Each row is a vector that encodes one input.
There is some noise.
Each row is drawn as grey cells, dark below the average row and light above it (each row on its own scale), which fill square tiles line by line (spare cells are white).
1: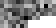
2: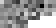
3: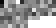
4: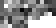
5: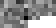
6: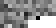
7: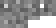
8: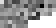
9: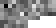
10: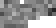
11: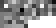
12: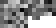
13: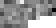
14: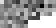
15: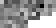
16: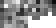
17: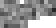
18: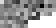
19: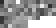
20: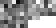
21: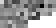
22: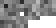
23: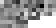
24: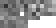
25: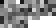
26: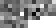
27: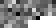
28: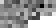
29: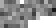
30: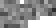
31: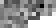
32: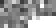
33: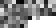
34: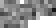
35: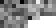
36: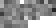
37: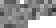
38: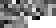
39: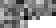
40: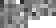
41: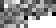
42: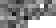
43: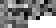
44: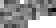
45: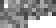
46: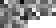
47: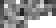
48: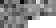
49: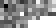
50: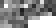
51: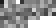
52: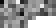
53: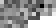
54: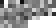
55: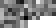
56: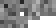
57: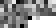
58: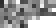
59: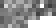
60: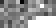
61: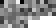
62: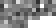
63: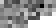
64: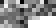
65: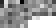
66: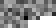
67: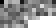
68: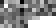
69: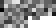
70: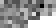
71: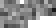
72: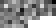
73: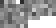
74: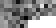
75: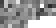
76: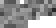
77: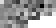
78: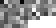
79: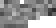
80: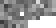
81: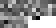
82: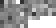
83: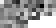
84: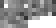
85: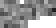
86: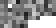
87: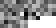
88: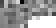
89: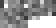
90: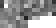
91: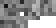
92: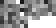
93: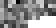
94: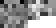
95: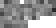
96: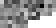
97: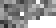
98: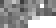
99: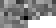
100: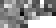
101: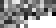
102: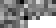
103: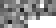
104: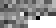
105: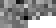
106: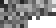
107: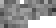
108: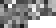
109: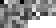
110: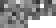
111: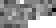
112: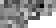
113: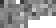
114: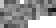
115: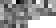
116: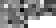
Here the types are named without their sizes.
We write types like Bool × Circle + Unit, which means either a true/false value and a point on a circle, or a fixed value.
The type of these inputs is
(Bool × Bool × Bool × Bool + Unit) × Label + Line.
